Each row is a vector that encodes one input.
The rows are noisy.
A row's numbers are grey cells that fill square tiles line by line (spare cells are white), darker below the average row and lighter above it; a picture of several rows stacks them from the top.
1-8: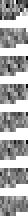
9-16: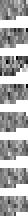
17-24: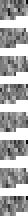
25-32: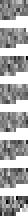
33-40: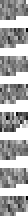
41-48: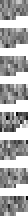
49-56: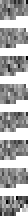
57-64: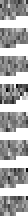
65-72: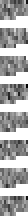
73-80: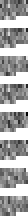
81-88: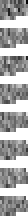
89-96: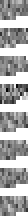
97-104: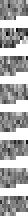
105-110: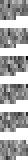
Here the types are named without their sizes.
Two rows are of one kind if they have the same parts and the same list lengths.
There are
3 kinds of row.
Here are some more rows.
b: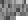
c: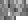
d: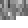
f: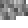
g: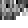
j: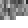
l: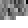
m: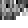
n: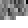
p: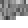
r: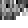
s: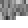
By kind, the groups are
b, c, d, f, p, s
g, m, r
j, l, n

